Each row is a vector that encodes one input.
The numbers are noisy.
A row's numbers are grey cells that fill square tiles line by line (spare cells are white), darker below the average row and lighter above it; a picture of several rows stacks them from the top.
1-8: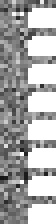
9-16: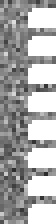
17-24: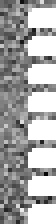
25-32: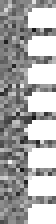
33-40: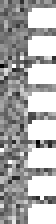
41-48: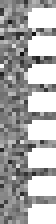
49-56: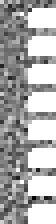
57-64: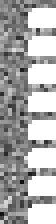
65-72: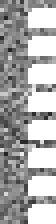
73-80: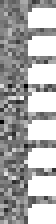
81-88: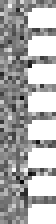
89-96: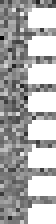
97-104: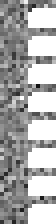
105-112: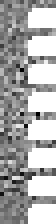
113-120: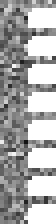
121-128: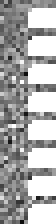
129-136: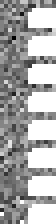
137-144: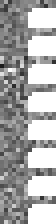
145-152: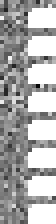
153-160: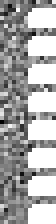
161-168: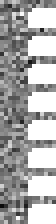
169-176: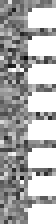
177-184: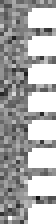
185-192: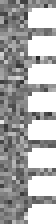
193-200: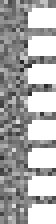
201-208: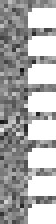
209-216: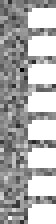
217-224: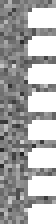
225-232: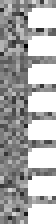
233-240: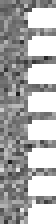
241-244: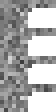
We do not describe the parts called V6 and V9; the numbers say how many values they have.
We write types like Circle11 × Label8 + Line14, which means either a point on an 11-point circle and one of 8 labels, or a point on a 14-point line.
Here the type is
Label5 + List2(Line5) × V6 × V9.
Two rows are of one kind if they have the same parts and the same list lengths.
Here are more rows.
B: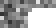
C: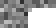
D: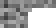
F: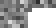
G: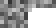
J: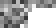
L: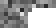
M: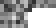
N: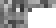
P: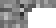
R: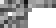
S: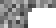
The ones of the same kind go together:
B, C, D, G, L, S
F, M, P
J, N
R

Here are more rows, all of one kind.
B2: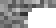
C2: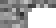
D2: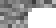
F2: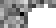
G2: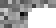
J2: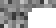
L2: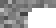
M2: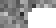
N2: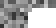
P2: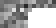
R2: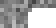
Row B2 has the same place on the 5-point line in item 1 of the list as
D2, G2, L2 and P2.
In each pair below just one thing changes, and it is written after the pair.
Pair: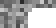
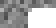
the value of V6
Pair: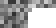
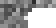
the value of V9
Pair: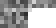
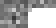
the value of V9
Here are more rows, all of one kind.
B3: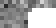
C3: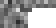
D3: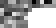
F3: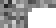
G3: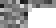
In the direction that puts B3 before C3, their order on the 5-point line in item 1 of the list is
G3, D3, B3, C3, F3.
